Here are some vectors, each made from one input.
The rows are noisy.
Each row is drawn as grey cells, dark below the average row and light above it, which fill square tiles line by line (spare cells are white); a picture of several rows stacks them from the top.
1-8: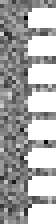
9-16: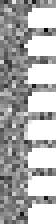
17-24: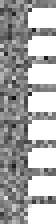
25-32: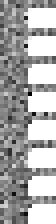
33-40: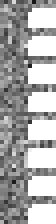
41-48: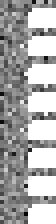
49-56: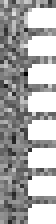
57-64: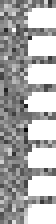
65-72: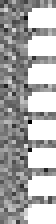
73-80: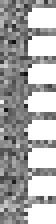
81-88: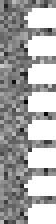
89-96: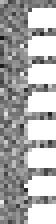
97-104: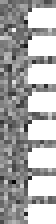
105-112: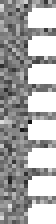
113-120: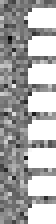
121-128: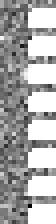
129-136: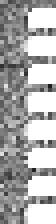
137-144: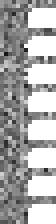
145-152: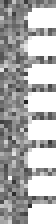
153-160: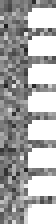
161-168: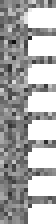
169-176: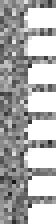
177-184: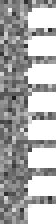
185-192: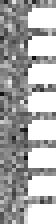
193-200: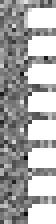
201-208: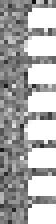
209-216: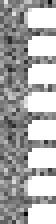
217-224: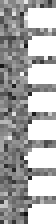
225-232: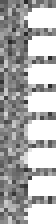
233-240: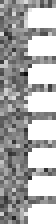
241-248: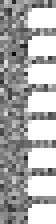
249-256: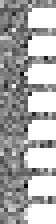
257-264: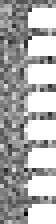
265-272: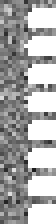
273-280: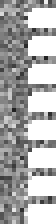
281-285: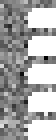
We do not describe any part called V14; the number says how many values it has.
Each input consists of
a value of V14, together with a list of up to two points on a 4-point line.
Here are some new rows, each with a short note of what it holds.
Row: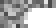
a value of V14, together with the empty list
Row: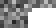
a value of V14, together with a list of one item
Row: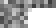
a value of V14, together with the empty list
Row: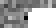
a value of V14, together with a list of one item
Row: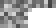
a value of V14, together with the empty list
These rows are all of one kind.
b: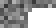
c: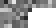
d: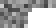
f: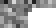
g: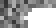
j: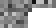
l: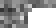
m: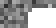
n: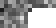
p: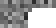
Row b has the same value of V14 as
m and p.
